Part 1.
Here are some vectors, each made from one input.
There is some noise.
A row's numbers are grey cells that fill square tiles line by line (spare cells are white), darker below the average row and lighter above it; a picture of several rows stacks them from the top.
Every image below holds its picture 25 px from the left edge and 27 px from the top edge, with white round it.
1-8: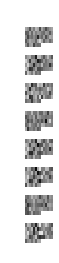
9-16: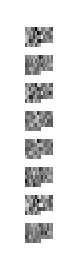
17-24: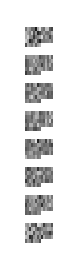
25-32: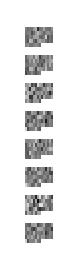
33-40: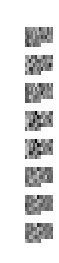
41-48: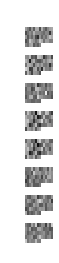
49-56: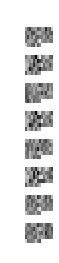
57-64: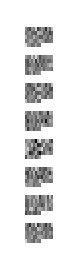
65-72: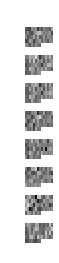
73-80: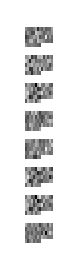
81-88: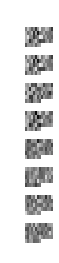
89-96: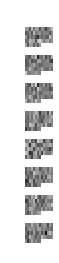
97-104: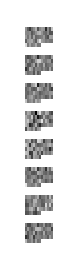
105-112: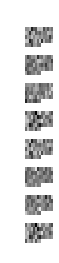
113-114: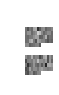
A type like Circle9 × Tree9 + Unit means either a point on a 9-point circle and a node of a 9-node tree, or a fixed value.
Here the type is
Bool × Tree9 + Line5.
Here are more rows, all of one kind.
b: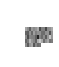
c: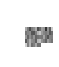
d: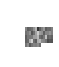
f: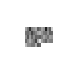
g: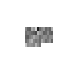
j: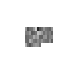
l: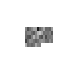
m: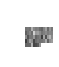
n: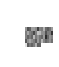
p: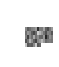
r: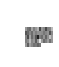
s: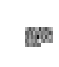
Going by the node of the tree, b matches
c, f, r and s.
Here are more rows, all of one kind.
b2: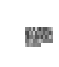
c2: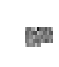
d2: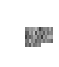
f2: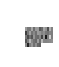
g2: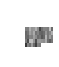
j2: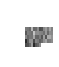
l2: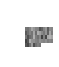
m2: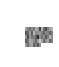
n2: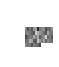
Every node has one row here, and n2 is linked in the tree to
g2.
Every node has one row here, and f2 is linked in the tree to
l2.
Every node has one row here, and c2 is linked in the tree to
b2 and d2.
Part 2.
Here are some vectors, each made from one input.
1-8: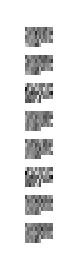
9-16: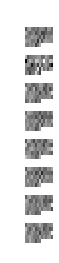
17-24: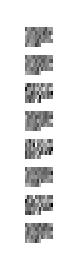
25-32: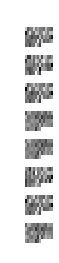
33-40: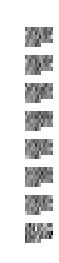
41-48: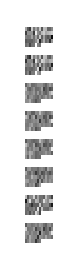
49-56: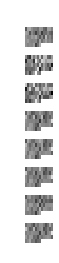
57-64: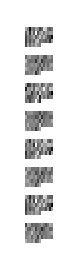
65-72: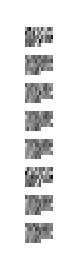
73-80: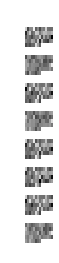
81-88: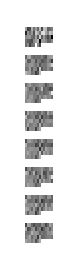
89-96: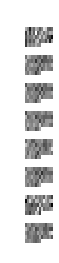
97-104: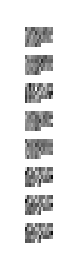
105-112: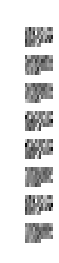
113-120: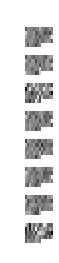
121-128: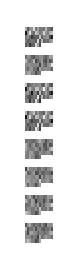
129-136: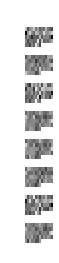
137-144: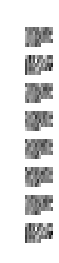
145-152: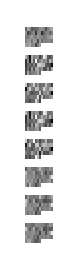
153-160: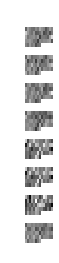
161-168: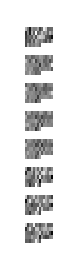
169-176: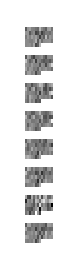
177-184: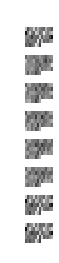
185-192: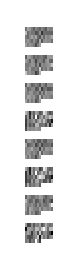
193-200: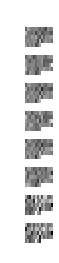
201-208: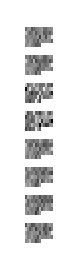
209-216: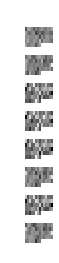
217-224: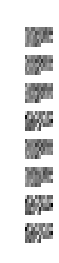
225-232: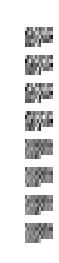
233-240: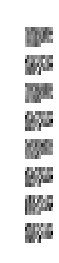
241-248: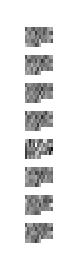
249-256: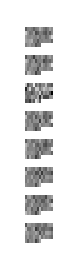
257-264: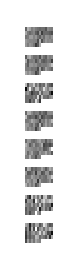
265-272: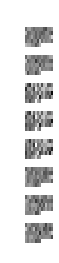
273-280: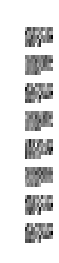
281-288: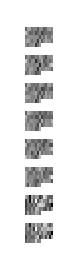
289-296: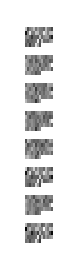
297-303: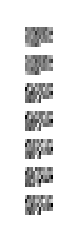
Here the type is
Line10 + Tree9 + Tree11.
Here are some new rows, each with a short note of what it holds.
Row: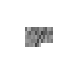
a node of a 9-node tree
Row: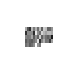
a point on a 10-point line
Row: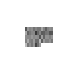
a node of a 9-node tree
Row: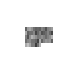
a node of a 9-node tree
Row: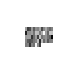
a point on a 10-point line
